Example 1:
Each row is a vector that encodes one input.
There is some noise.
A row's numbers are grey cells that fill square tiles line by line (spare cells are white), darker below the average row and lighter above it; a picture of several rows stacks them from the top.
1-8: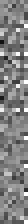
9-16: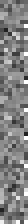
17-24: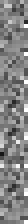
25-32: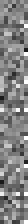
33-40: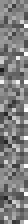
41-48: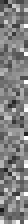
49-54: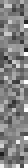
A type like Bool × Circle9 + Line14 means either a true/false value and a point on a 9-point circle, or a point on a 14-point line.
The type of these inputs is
Line6.
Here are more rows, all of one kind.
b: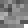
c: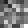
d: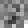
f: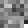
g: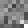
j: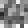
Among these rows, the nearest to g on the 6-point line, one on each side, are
d and f.
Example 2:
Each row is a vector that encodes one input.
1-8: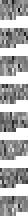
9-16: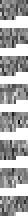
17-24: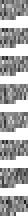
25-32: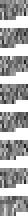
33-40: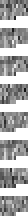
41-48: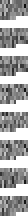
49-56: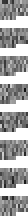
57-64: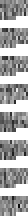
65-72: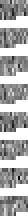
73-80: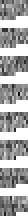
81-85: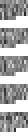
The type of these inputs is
Circle17.
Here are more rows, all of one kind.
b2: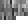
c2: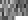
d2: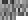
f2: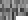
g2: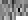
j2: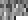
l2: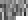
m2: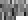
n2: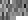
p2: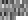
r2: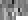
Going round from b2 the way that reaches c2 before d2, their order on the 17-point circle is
b2, f2, c2, n2, j2, r2, g2, d2, p2, l2, m2.
